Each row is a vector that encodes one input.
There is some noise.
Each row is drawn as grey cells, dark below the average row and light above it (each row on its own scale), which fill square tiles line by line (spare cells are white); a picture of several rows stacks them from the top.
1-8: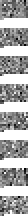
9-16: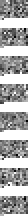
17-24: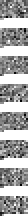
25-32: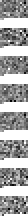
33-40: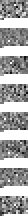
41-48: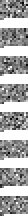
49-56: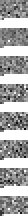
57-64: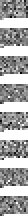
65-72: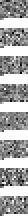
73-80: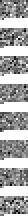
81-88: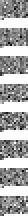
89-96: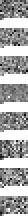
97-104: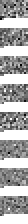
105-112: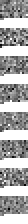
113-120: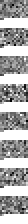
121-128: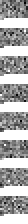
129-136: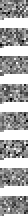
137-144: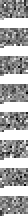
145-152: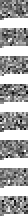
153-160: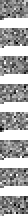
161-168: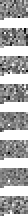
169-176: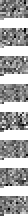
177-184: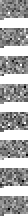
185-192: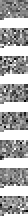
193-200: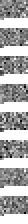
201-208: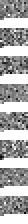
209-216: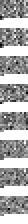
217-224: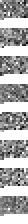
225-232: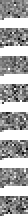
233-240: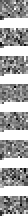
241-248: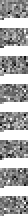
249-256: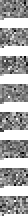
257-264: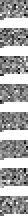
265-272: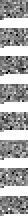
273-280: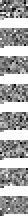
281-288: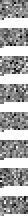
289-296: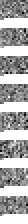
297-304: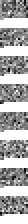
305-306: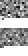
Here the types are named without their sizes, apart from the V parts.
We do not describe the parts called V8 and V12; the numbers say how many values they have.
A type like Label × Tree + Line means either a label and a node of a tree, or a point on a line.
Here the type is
(Line × (Line + Tree) + V12) × V8.
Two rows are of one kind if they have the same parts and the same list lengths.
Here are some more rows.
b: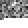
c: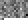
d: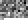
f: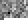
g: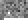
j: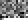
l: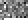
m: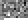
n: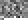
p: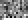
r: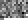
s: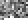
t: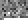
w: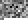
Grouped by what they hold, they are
b, l, p, r
c, f, n, s, w
d, g, j, m, t

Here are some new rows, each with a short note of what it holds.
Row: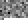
a value of V8 and a value of V12
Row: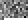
a point on each of two lines and a value of V8
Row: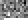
a point on a line, a node of a tree and a value of V8
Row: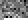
a point on a line, a node of a tree and a value of V8
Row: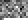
a point on a line, a node of a tree and a value of V8
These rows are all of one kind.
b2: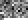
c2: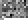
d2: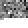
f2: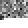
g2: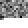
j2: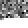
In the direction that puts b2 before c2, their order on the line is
b2, d2, f2, c2, j2, g2.
